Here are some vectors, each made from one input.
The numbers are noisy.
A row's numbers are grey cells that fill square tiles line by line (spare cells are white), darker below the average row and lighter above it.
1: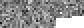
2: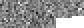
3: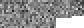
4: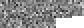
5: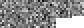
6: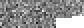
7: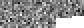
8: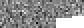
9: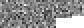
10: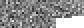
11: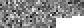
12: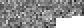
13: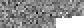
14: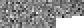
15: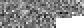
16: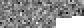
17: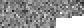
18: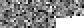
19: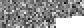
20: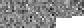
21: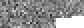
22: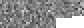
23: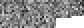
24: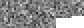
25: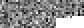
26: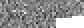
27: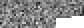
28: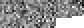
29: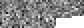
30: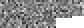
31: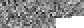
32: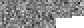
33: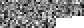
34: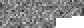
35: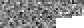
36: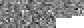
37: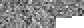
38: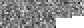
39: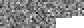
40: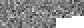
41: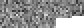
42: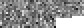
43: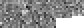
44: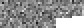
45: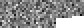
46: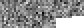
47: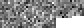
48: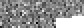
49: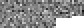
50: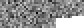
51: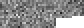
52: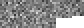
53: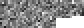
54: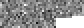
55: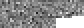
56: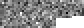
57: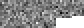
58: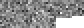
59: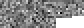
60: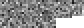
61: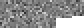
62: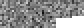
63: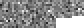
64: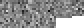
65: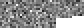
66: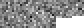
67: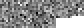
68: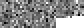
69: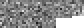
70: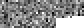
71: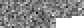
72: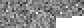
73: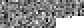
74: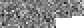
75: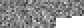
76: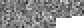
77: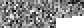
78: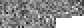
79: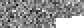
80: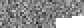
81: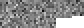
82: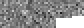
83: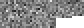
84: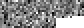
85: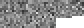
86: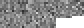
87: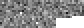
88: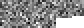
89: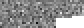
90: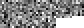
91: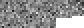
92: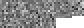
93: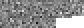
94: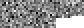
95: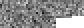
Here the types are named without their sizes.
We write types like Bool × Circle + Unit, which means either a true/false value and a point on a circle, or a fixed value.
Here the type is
Bool × List(Line).
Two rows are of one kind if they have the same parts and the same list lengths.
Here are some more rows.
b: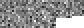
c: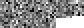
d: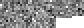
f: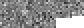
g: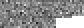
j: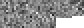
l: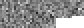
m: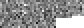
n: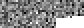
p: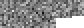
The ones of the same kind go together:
b, d, g, j, m
c, n
f, l, p

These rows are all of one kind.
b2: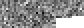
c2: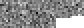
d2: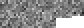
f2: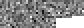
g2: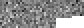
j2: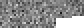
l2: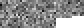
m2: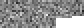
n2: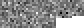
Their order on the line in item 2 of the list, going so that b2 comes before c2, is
g2, f2, b2, n2, j2, c2, m2, l2, d2.
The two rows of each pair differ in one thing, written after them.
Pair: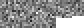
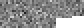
the place on the line in item 2 of the list
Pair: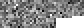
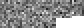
the place on the line in item 2 of the list
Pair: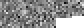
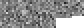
the place on the line in item 2 of the list
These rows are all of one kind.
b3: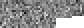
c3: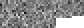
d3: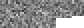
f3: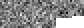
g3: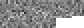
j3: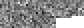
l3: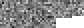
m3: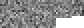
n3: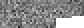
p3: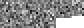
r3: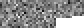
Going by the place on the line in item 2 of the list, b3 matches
c3, n3 and p3.
